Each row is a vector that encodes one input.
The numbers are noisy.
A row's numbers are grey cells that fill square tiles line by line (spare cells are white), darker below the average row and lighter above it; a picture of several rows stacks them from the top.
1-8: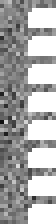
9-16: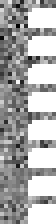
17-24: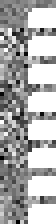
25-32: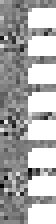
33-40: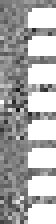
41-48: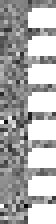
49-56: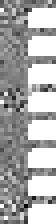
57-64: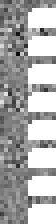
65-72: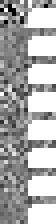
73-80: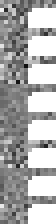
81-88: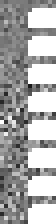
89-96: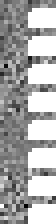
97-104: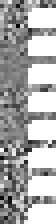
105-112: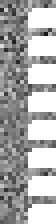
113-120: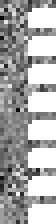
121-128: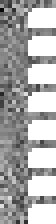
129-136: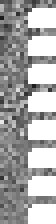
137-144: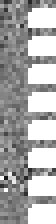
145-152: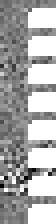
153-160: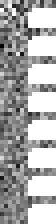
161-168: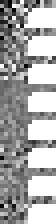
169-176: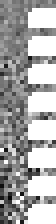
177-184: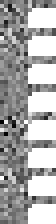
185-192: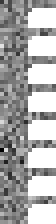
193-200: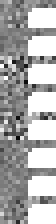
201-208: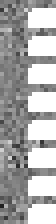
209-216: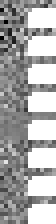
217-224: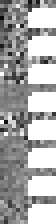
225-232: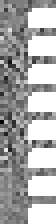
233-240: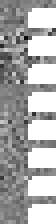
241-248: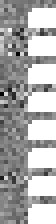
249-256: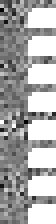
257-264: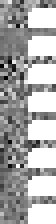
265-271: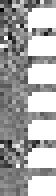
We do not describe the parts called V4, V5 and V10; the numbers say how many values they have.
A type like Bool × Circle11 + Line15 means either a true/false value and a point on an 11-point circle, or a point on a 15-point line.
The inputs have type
Bool × Line7 × (Line7 + V10) × V5 + V4.
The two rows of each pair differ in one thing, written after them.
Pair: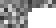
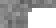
the value of V5
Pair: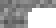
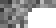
the true/false value
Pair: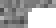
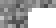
the value of V10
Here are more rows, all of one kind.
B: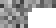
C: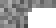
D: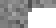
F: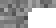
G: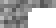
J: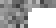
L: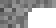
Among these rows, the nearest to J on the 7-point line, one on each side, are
F and L.
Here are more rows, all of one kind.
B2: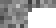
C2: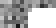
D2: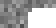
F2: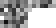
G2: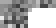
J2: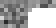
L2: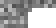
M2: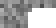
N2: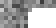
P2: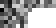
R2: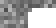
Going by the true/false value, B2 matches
L2, N2, P2 and R2.
